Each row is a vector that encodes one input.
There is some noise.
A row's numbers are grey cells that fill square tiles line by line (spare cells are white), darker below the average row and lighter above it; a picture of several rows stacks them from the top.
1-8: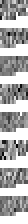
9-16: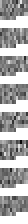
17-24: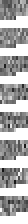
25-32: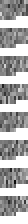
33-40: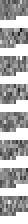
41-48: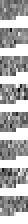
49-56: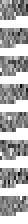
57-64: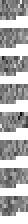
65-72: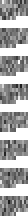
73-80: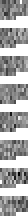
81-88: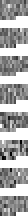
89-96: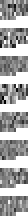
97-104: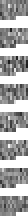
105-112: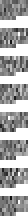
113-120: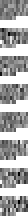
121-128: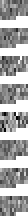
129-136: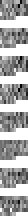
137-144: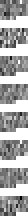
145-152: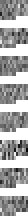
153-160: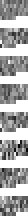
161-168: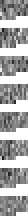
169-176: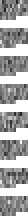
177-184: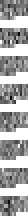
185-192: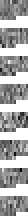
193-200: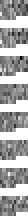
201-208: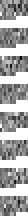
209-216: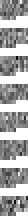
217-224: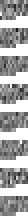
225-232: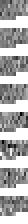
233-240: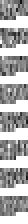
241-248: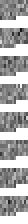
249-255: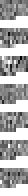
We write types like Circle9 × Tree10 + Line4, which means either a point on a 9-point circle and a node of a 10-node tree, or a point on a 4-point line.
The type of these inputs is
List2(Line6 + Line7).
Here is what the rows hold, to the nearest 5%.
All of them are lists of up to two items, each either a point on a 6-point line, or a point on a 7-point line: a few are empty, 25% hold one and 75% two.
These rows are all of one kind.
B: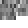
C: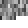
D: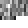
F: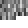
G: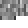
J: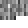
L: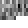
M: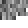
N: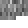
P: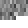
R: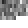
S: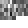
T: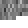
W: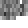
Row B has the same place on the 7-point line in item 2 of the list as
F, G, J and S.
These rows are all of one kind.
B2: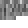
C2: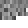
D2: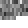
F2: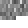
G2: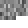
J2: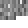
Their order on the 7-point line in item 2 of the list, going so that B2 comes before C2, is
J2, B2, D2, F2, G2, C2.
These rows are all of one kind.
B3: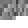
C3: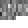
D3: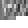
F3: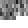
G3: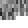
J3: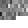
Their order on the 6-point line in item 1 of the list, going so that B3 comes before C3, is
F3, D3, B3, C3, G3, J3.
